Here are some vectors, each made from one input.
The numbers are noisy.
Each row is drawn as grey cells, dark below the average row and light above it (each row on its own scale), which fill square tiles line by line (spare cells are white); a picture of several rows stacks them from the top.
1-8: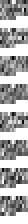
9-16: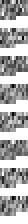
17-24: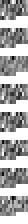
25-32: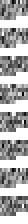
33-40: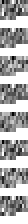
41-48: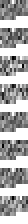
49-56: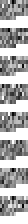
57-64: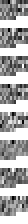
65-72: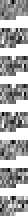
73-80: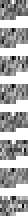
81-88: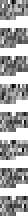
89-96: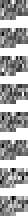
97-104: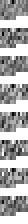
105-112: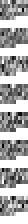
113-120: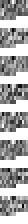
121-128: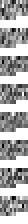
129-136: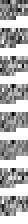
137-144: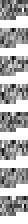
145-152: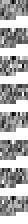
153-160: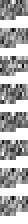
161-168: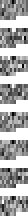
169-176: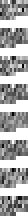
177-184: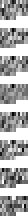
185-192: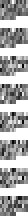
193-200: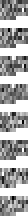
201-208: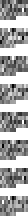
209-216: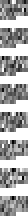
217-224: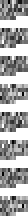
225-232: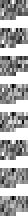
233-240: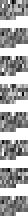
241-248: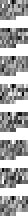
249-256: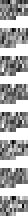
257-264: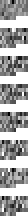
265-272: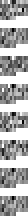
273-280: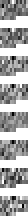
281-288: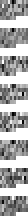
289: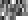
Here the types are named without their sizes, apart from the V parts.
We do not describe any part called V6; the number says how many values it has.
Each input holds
a true/false value, together with either a point on a line, or a value of V6.
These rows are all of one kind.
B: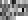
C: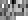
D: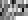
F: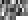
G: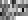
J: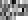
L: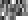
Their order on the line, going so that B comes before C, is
J, B, G, D, L, F, C.
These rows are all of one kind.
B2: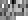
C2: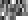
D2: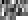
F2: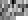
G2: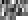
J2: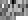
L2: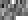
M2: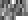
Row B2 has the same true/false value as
F2 and J2.
